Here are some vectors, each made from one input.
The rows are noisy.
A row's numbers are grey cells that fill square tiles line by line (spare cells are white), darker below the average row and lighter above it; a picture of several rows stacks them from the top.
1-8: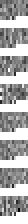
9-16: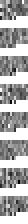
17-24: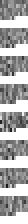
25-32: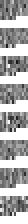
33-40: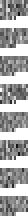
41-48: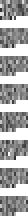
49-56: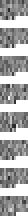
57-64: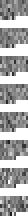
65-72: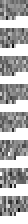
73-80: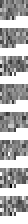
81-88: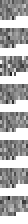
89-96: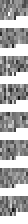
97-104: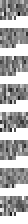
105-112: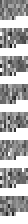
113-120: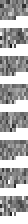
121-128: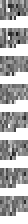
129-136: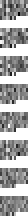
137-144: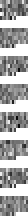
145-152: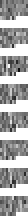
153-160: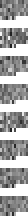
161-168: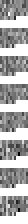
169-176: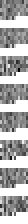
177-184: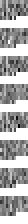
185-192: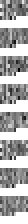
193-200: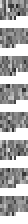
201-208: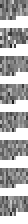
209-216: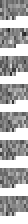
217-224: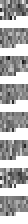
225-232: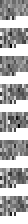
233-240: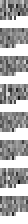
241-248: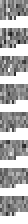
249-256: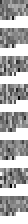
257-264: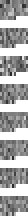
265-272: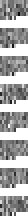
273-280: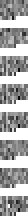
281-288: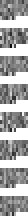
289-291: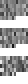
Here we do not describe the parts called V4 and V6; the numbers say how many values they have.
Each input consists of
either a node of an 8-node tree, or a true/false value and a value of V6, or a value of V4.
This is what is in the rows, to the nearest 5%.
About 50% of them hold a node of an 8-node tree. About 30% of them hold a true/false value and a value of V6. The rest hold a value of V4.
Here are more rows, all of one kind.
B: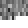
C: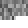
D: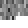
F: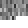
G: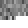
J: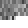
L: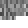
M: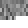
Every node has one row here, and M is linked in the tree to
G and L.
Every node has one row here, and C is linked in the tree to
J.
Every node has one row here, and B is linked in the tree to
G.
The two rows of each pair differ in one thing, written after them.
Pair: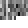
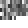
the true/false value
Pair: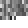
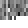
the true/false value
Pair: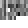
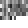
the true/false value
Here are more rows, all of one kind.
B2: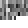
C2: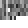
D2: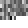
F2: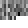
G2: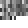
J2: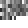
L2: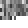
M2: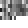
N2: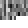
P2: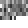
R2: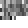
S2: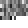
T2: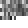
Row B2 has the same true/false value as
C2, F2 and N2.
